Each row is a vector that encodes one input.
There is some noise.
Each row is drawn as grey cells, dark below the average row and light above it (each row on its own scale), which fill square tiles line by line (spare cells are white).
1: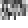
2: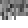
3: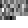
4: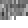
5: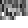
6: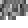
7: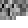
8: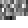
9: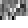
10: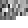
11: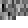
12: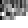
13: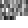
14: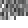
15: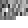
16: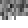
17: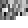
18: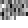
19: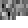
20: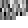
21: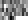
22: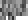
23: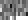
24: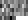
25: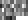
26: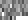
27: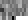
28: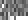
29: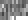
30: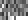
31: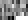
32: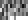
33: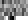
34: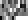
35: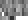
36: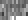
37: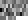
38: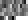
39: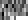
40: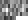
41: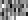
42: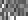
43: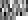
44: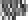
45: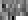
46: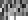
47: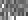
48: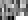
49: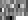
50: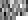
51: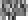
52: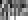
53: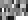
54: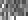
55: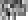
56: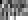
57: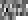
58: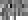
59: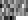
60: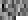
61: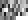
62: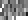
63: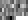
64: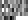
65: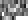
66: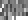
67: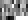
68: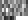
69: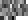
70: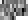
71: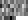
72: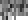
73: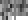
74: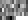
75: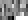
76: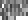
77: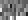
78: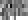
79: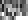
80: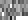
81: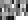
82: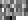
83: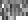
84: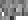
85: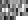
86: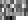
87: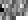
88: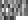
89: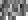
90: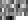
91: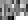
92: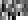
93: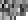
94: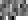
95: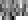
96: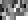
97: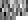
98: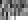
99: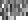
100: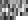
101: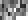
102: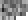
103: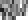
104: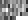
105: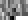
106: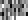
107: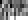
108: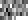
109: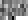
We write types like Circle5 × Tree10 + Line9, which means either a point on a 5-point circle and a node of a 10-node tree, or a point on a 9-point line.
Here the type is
(Circle10 + Unit) × Label11 + Line9.
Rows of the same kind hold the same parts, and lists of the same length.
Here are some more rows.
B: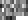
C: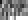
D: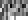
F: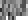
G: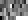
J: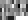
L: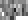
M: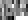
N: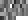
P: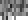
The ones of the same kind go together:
B, J, M
C, D, P
F, G, L, N

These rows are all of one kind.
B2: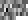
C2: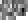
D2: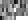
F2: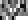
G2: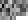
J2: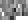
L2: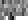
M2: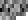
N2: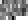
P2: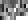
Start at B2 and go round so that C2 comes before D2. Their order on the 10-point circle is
B2, L2, J2, F2, N2, C2, P2, M2, G2, D2.
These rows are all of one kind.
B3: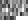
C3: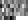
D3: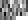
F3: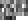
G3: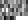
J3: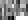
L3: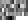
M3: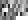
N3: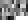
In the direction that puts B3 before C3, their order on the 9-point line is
D3, M3, B3, G3, C3, F3, L3, N3, J3.
